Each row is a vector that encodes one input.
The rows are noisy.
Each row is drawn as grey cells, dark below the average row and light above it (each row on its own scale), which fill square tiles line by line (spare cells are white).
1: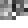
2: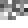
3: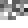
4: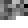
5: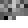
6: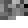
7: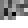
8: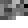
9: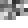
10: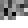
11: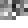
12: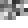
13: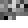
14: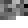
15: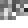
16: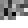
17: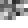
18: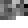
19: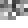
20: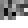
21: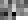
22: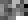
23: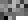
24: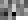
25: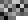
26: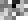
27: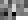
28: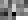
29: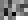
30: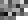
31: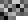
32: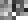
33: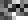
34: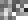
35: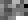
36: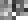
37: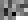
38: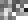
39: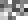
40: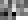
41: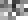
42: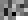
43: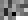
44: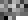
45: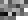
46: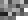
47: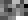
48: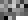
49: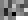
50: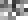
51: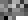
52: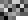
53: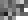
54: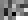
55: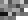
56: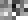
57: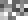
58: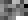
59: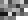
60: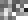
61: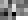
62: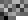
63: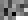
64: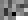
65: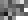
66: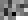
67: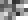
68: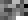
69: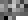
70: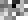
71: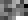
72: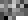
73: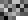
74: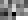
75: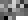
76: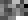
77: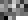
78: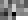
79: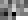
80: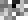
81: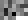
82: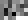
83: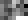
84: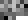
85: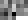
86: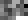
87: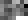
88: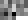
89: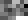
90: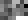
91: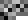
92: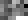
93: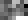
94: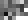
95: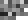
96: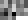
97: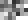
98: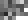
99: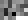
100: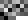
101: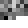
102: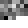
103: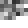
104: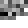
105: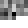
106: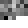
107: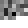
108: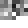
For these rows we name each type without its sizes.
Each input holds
either a node of a tree, or three true/false values.
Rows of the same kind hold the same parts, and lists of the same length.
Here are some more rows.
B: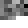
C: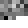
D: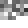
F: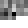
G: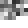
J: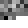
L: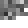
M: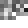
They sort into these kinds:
B, C, F, J, L
D, G, M

